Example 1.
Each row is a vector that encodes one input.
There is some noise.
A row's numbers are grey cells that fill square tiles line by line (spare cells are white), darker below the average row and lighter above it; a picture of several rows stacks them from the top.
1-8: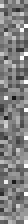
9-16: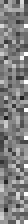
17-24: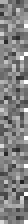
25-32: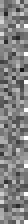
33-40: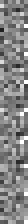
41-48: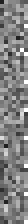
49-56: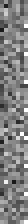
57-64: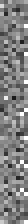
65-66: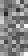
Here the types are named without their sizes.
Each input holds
either a label, or a point on a line.
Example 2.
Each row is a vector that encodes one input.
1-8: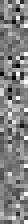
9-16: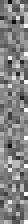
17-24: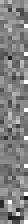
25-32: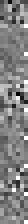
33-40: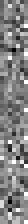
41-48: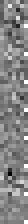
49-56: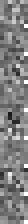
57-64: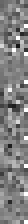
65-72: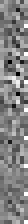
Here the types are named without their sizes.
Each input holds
a node of a tree, together with either a fixed value, or four true/false values.
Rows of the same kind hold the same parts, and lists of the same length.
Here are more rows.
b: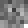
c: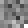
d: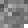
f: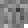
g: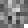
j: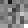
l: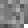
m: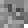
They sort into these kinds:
b, g, j, l
c, d, f, m

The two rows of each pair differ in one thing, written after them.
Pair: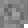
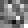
one of the four true/false values
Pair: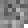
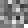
one of the four true/false values
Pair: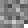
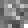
the node of the tree
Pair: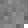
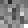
the node of the tree
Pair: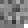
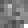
one of the four true/false values
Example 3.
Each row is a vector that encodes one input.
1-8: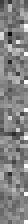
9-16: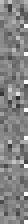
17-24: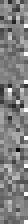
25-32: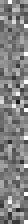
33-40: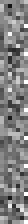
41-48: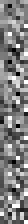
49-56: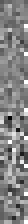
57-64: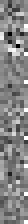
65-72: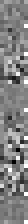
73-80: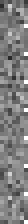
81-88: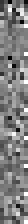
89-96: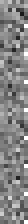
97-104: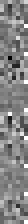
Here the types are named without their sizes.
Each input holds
a node of a tree, together with either a fixed value, or four true/false values.
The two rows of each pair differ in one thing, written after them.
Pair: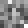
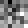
one of the four true/false values
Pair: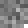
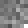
one of the four true/false values
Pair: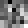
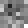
one of the four true/false values
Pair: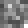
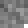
one of the four true/false values
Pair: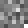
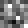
one of the four true/false values
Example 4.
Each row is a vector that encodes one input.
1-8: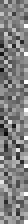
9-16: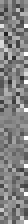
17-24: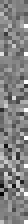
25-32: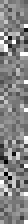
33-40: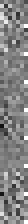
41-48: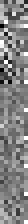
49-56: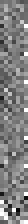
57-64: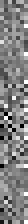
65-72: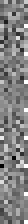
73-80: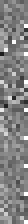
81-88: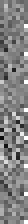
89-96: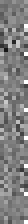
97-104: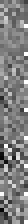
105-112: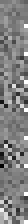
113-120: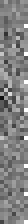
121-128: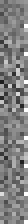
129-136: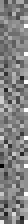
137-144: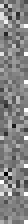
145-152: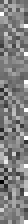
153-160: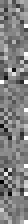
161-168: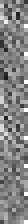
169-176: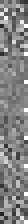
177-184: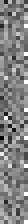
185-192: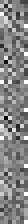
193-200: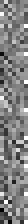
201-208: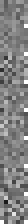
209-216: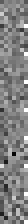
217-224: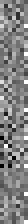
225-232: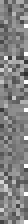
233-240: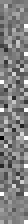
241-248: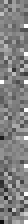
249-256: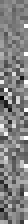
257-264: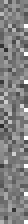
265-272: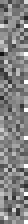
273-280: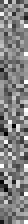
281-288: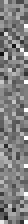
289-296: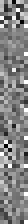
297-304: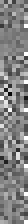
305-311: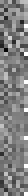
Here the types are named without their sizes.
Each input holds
a list of points on a line.
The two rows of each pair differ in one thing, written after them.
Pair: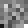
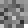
the place on the line in item 2 of the list
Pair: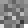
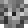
the place on the line in item 2 of the list
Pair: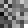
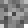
the place on the line in item 1 of the list
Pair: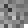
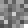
the place on the line in item 1 of the list
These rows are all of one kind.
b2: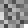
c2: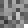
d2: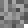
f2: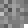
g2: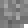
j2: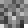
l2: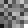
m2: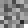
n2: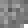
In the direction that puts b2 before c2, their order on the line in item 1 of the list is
j2, d2, n2, g2, m2, b2, c2, l2, f2.
